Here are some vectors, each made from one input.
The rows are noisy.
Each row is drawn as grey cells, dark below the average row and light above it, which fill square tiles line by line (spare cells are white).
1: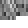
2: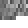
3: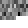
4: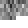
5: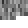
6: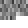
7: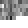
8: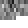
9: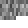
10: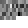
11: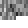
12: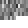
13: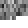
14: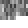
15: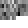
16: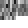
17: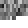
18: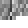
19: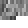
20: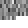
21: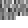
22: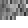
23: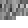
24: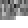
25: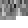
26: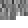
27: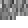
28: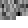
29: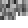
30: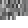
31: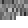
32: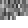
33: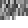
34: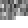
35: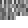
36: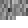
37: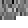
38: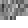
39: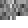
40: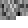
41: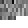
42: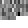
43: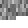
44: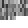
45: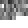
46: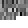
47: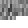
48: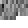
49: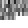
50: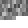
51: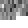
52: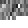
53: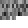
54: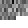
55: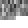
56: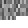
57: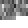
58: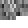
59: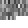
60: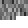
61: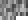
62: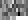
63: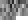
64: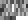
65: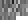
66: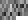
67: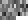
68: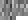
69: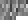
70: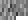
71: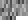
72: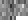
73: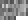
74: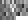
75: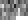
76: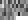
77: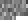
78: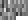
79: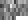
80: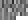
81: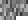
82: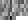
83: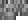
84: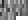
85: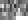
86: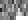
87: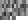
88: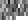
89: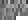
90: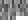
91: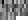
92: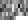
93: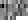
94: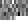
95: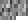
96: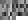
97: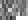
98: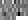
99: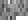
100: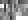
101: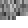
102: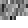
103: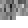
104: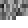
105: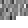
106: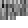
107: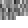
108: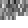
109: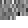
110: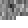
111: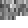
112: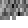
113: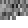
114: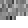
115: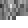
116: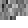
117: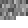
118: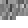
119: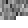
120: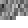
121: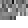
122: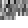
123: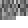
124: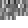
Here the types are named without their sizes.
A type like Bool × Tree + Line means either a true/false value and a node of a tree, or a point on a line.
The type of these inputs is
Bool × Bool × Bool × (Line + Tree).
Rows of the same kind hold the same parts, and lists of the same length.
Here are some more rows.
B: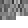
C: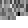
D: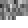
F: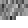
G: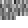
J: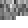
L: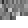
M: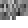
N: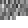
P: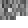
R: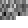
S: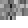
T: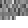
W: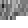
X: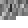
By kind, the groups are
B, F, L, P, S, W, X
C, D, G, J, M, N, R, T

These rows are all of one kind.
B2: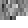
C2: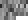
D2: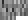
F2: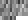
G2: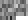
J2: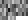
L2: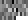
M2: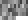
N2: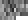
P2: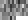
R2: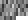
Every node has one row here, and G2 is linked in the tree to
D2 and F2.
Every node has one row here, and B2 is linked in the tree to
F2.
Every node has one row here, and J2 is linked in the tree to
D2.
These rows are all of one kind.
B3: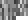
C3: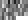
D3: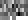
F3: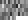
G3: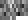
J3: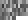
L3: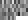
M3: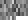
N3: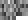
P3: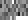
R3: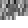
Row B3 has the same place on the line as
C3 and R3.
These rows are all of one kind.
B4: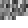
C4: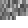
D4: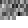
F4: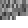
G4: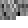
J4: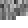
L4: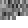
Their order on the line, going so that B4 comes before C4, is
B4, J4, C4, F4, L4, G4, D4.
